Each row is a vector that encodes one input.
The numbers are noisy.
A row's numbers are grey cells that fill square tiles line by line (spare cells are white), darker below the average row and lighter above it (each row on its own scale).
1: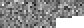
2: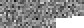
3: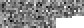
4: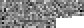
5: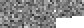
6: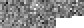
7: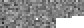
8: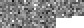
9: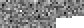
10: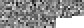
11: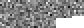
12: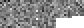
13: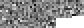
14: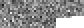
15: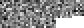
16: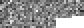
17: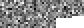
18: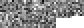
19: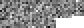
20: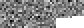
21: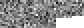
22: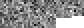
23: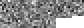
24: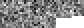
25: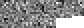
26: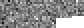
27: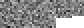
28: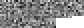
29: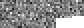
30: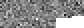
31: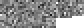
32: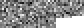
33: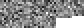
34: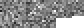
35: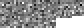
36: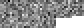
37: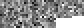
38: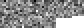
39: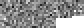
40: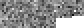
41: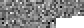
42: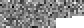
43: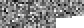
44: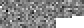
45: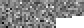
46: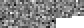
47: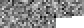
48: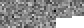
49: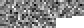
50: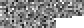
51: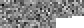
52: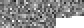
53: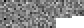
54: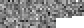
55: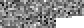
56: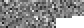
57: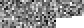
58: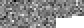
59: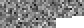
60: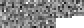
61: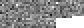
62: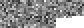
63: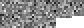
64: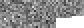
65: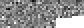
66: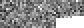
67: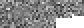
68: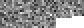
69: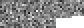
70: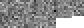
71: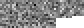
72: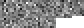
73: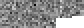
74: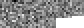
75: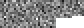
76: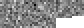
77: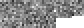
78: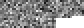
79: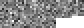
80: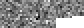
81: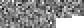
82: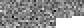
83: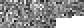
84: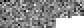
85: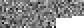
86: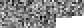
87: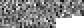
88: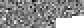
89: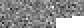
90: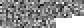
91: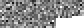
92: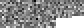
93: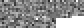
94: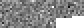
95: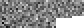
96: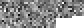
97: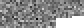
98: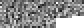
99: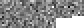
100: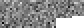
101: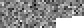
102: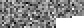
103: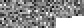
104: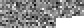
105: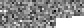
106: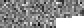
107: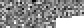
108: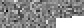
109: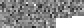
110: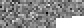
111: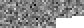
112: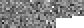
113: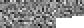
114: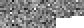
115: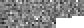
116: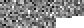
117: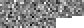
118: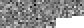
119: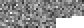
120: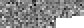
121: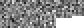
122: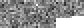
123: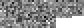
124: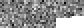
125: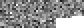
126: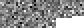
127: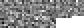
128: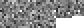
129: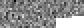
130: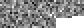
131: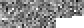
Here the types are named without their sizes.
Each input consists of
a node of a tree, together with either a fixed value, or three true/false values.
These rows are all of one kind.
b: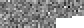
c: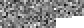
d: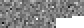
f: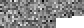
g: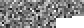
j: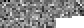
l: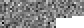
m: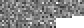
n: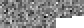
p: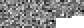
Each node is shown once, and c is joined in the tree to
b.
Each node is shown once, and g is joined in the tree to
d and f.
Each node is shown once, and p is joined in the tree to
j and m.
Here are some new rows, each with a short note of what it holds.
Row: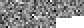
a node of a tree
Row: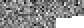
a node of a tree
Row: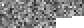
a node of a tree
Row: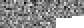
a node of a tree
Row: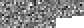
a node of a tree
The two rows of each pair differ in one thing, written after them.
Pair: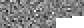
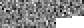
one of the three true/false values
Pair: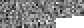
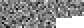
the node of the tree
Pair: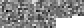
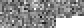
one of the three true/false values
